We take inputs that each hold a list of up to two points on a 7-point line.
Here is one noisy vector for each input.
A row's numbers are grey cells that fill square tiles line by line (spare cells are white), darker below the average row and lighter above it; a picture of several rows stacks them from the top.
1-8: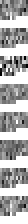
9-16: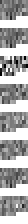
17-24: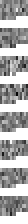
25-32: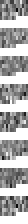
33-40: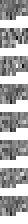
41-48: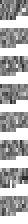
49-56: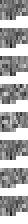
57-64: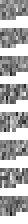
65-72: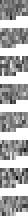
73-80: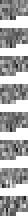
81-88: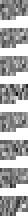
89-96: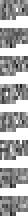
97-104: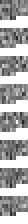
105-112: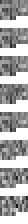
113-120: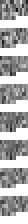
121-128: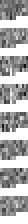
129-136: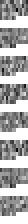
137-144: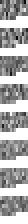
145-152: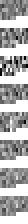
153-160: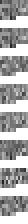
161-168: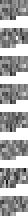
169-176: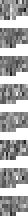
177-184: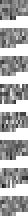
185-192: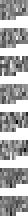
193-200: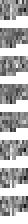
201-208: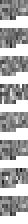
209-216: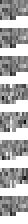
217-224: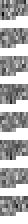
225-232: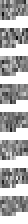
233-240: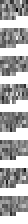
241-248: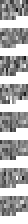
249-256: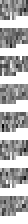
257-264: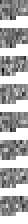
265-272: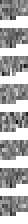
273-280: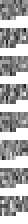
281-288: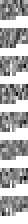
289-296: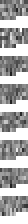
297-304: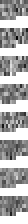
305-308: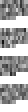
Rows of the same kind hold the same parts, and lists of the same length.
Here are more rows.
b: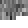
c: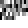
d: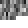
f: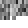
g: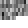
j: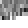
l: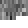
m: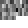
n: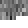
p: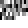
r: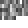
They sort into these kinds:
b, d, l, m, n, r
c, p
f, g, j

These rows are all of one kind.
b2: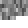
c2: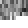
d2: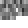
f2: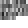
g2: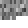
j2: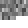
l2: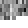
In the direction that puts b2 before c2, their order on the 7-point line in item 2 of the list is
g2, j2, b2, l2, c2, f2, d2.
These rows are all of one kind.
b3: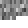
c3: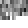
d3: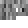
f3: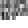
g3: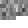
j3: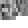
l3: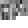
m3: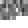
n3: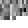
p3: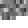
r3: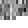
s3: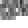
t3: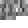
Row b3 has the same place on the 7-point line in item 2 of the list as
f3, l3, n3 and p3.
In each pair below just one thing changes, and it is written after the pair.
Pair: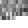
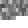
the place on the 7-point line in item 1 of the list
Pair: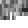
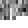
the place on the 7-point line in item 1 of the list
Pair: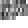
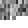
the place on the 7-point line in item 1 of the list
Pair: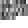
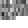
the place on the 7-point line in item 2 of the list
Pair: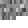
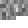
the place on the 7-point line in item 2 of the list
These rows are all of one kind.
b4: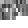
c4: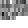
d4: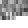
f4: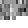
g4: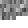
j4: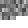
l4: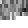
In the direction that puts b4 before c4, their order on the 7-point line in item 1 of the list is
f4, l4, d4, g4, j4, b4, c4.
